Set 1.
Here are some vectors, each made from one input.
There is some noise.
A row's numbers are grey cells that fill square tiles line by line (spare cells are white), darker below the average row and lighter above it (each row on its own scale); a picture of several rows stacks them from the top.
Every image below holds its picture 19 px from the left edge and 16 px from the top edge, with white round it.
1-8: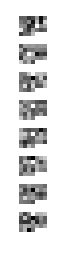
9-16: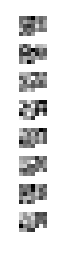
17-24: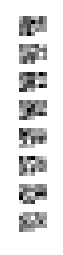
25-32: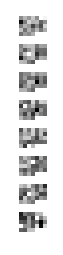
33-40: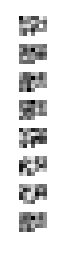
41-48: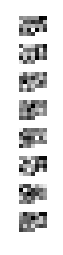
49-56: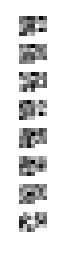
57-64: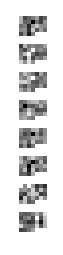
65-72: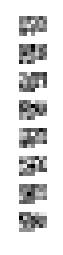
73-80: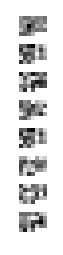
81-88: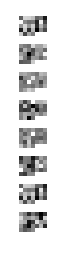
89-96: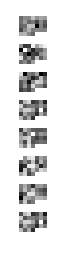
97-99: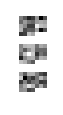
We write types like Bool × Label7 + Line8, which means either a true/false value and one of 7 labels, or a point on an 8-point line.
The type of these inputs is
Bool × Bool × Bool × Bool × Label10.
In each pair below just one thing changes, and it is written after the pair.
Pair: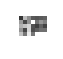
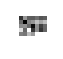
one of the four true/false values
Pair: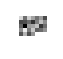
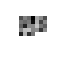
the label
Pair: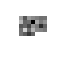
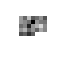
the label
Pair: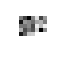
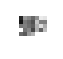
the label
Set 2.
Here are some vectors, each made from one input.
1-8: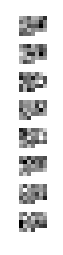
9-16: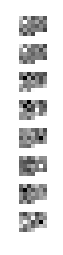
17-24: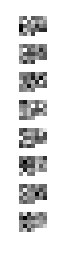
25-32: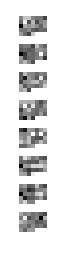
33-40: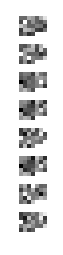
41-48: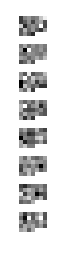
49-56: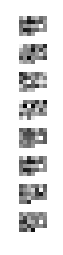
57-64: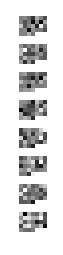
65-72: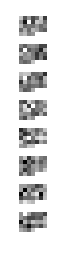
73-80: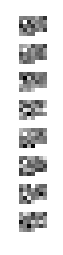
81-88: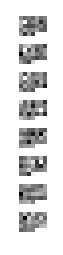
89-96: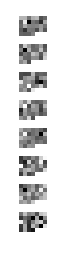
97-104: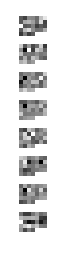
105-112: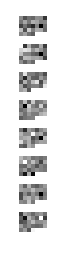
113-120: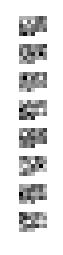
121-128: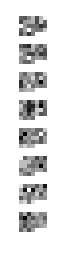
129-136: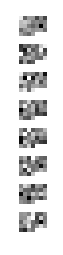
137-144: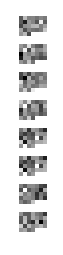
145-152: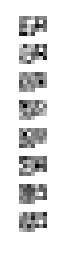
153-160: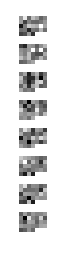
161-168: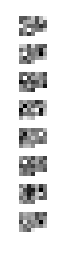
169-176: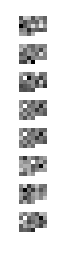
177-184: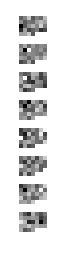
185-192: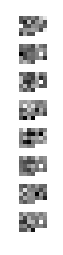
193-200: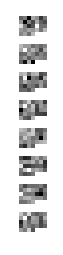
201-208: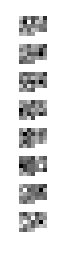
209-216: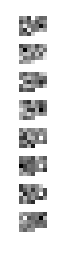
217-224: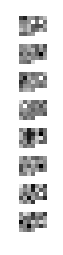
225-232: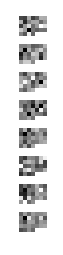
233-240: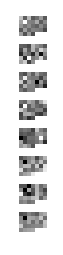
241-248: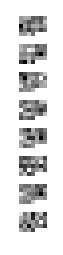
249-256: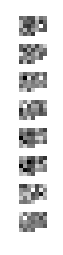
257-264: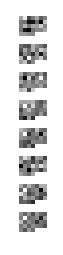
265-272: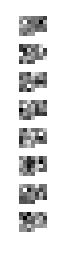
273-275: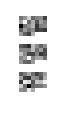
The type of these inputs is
Bool × Bool × Bool × Bool × Label10.
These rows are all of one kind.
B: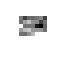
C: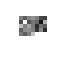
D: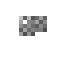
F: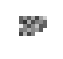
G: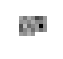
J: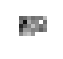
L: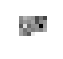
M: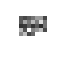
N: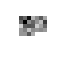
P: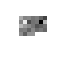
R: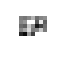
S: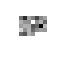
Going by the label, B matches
C and P.
